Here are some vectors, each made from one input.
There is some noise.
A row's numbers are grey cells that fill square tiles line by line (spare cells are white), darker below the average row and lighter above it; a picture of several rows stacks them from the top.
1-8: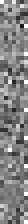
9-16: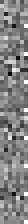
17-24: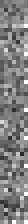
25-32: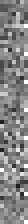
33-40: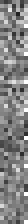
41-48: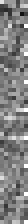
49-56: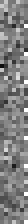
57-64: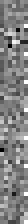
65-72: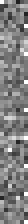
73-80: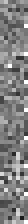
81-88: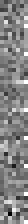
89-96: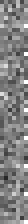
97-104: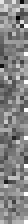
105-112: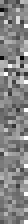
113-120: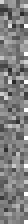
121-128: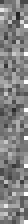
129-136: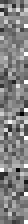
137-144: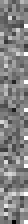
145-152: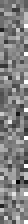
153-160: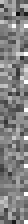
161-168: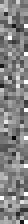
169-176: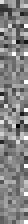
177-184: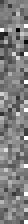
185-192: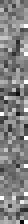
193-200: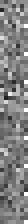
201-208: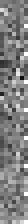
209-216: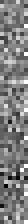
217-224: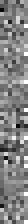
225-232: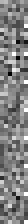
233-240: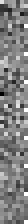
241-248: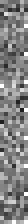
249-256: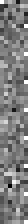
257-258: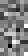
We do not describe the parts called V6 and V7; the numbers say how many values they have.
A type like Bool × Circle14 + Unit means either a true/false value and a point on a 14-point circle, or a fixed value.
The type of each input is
(Circle10 + Line11) × V6 + V7.
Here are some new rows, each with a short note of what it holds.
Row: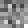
a point on an 11-point line and a value of V6
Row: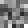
a value of V7
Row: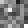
a value of V7
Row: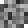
a value of V7
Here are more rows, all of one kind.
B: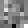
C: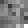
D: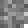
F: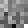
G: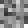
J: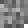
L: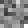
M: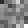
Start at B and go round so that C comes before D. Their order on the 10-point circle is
B, C, M, F, G, L, J, D.
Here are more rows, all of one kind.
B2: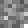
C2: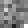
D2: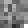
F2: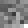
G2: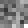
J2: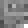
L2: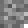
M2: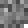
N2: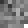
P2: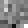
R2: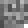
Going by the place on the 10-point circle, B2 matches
C2, F2, L2 and M2.
